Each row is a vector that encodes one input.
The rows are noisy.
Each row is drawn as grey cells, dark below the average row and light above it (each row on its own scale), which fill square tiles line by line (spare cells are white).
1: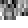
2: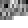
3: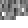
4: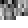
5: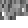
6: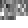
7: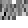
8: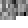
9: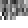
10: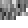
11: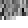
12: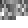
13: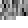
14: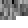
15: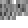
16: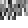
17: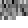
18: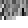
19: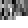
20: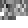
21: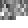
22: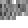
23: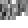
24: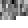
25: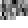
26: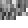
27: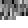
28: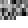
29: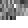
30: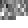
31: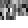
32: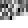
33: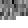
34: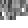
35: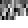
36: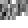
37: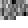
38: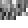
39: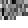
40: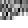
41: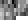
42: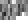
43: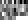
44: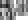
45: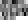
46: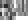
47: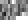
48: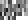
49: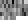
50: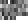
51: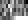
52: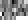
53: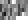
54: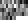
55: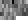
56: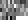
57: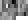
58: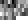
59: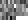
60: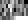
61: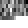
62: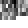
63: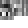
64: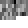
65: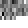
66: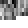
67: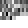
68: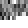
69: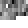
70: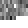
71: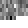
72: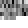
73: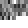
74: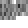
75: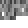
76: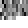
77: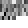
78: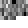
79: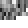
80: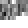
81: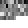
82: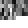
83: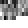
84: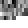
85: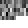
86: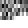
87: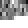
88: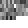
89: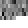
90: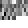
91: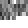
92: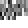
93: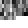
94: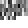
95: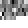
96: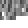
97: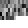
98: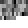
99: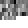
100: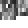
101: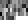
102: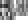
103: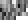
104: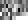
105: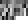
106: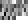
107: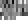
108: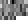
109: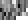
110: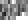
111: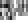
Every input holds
one of 6 labels, together with a list of up to two points on a 5-point line.
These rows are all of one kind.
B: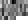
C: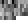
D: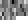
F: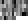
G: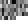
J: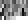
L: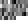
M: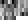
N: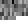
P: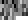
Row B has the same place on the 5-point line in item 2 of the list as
C, D, F and L.
